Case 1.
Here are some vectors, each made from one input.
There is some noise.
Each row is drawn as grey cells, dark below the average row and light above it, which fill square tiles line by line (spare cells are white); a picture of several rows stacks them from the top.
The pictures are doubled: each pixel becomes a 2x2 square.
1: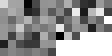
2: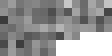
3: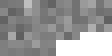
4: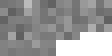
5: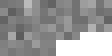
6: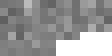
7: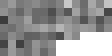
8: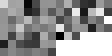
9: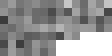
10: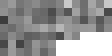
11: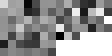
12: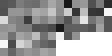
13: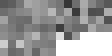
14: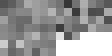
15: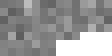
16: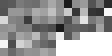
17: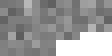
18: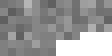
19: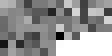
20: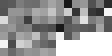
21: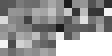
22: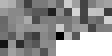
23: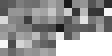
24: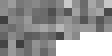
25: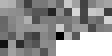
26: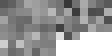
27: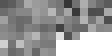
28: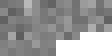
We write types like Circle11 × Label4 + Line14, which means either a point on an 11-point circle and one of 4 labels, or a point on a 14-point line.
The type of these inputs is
Line6.
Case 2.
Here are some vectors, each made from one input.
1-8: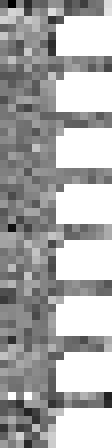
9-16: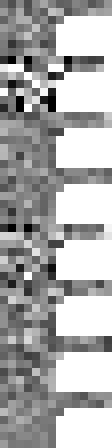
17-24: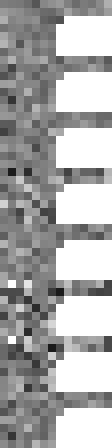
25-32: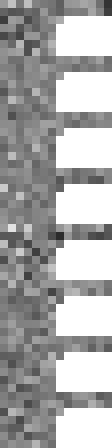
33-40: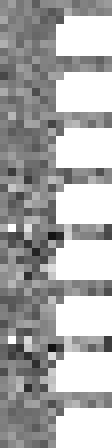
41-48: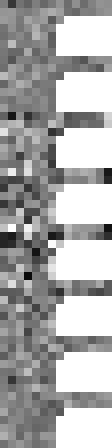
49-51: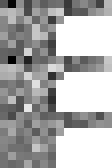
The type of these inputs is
Circle10.
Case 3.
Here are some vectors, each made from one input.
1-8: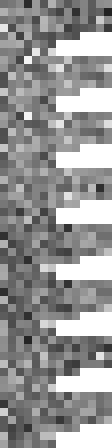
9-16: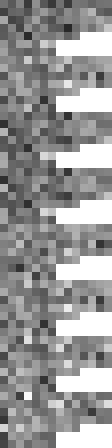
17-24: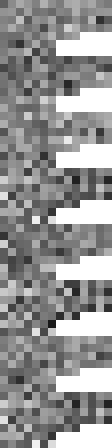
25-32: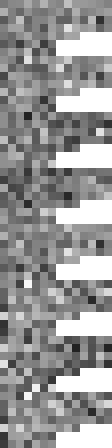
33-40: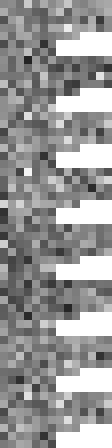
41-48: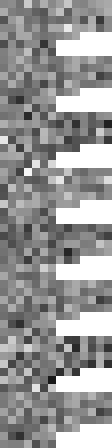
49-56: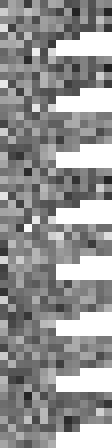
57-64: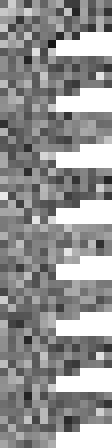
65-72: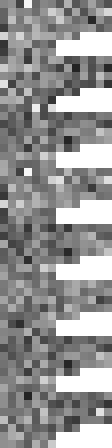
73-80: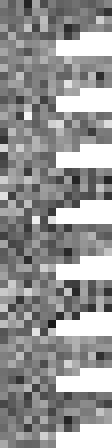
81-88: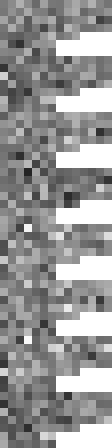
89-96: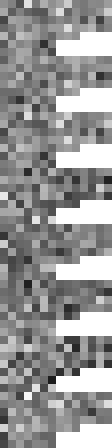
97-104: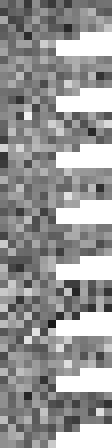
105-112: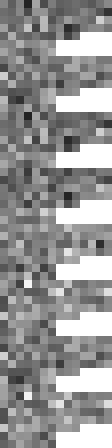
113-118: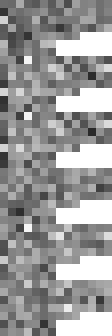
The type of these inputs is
Line18.
